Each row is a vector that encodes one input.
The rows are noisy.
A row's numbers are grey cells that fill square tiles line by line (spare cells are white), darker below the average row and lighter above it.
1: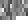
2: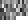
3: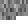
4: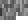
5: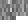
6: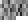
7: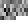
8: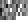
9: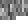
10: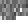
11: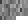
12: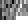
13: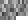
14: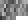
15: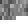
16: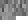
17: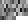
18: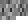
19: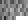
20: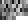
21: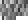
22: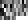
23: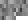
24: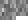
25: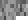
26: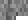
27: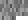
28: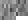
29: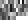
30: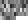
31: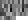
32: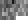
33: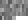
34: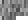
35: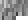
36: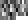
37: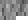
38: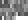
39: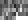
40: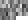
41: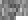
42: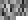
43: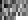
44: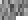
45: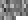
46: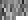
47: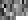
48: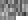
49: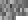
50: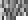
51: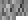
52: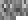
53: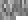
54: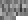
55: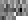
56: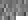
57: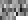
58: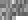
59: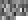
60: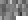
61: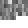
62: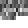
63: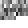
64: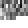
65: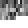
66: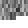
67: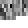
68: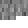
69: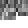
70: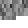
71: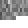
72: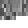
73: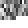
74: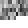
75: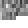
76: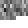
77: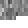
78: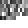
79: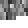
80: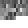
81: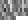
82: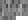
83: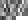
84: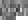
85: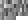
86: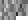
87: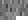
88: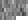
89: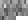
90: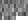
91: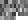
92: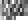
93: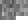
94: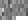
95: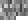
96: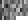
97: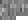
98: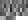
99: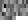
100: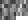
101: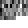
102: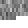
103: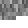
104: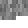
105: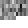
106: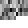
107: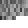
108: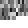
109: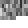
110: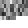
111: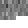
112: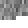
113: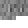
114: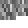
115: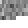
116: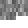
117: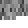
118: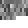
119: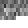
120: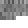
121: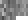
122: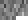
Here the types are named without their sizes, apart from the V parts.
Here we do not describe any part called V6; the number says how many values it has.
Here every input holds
either a point on a circle and a value of V6, or a point on a line.
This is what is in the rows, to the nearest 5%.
About 50% of them hold a point on a circle and a value of V6. The rest hold a point on a line.
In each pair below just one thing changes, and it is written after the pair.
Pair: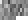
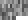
the value of V6
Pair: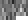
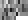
the place on the circle
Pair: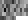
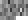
the place on the circle
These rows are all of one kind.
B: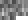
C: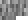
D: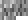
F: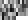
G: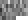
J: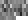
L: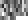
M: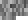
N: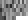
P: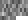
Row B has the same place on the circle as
C, F, G and J.
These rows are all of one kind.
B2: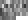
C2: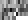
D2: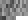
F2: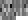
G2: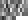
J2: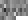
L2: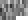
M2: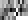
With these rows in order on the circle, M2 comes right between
F2 and L2.
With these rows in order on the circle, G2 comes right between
C2 and D2.
